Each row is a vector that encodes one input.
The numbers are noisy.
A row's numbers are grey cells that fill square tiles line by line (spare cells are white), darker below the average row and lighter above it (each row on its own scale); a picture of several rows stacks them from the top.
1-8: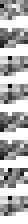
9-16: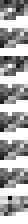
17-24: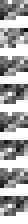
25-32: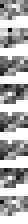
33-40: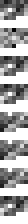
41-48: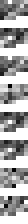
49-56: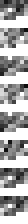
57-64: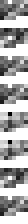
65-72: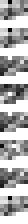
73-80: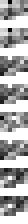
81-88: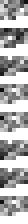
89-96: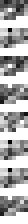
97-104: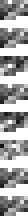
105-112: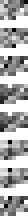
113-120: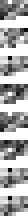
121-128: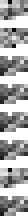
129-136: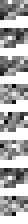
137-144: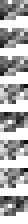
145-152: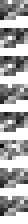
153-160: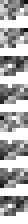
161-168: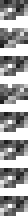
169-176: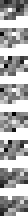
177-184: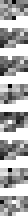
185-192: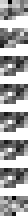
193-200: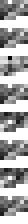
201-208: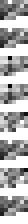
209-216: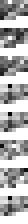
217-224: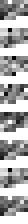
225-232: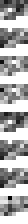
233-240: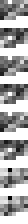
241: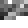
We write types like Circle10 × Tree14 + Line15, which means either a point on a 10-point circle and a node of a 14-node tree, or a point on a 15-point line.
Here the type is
Label7.
